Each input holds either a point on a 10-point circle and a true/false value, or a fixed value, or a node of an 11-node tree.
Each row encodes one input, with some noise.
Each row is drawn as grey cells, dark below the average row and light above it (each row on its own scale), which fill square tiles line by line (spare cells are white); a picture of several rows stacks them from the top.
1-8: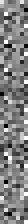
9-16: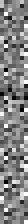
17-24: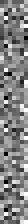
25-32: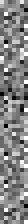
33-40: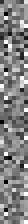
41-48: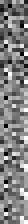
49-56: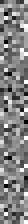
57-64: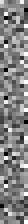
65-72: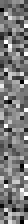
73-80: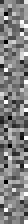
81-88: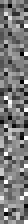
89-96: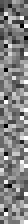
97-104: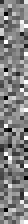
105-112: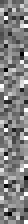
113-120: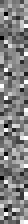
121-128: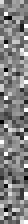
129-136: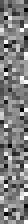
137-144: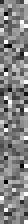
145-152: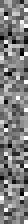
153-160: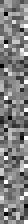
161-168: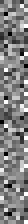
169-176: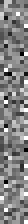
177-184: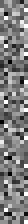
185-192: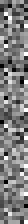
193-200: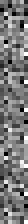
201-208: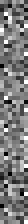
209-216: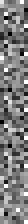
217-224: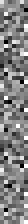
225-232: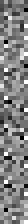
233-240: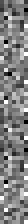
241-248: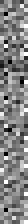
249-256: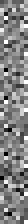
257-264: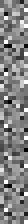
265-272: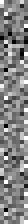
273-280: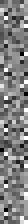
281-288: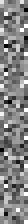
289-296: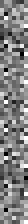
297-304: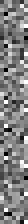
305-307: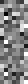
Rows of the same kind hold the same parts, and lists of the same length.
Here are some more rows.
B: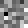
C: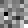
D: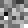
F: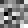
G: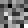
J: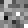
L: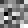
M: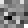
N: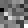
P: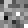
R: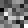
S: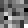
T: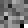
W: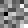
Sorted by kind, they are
B, C, D, F, L, W
G, M, N, R, S, T
J, P

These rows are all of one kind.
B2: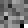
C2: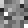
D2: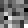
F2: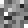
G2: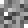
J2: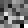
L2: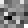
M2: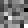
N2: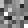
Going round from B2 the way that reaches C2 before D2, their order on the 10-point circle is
B2, J2, N2, C2, F2, G2, M2, D2, L2.
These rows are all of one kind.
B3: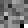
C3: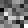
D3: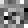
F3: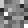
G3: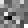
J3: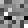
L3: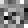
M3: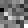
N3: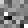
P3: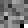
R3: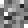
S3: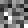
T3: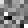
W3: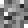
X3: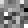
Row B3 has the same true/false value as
C3, M3, P3 and S3.
